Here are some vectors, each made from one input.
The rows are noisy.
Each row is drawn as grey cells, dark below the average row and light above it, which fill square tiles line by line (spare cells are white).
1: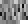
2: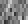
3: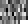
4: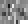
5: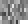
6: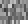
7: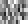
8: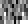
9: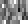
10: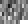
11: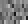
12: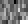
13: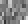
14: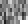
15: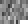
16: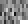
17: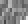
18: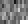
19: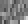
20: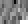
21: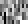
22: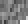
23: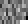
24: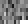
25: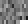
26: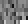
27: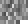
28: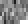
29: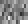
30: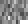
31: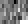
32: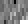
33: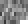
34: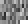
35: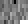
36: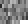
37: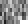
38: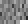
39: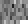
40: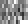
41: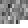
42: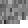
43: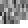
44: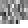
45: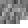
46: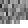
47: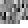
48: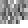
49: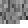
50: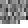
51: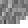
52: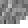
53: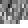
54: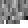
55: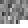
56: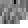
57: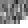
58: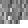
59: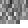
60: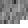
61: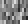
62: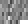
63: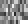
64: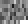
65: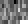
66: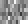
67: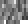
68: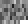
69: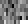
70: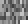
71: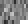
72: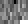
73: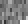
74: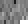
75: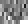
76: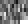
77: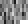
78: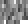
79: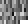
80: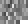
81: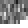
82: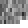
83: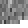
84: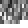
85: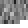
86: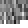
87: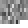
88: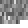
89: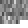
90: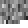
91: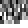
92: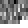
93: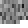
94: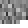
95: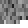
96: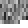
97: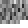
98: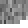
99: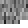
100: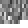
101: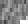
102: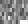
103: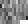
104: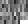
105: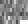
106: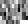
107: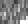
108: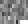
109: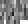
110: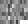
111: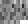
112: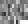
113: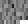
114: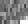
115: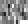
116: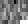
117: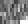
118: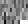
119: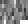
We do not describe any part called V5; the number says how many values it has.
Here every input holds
a value of V5, together with a list of up to three points on a 4-point line.
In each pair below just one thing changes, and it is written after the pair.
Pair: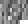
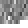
the place on the 4-point line in item 1 of the list
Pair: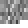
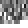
the place on the 4-point line in item 1 of the list
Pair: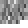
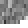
the value of V5
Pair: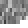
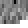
the place on the 4-point line in item 1 of the list
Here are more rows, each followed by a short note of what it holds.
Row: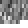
a value of V5, together with a list of three items
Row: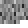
a value of V5, together with a list of one item
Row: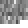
a value of V5, together with a list of three items
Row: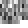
a value of V5, together with a list of one item
